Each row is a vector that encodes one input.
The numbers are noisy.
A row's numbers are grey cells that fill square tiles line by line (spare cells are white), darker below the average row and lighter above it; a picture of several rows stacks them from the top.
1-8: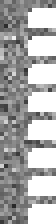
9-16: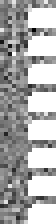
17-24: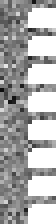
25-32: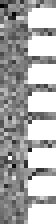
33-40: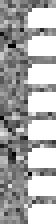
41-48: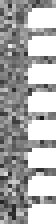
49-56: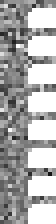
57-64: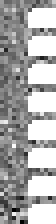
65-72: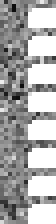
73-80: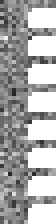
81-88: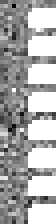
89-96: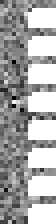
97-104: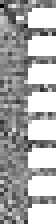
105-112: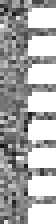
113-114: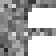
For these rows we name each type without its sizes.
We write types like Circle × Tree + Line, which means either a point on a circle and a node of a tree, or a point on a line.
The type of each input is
Bool × Bool × Bool × Bool × Tree + Label.
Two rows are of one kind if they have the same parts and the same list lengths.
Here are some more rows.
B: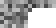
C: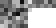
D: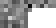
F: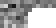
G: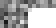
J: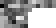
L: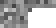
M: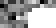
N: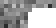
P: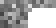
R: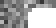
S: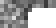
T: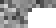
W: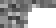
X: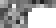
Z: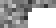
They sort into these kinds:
B, D, F, G, L, N, P, R, S, T, W, X, Z
C, J, M

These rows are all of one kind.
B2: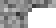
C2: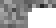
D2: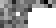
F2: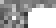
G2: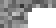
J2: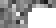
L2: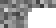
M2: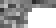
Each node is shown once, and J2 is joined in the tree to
F2 and M2.
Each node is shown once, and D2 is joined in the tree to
M2.
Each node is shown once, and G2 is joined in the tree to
C2 and M2.
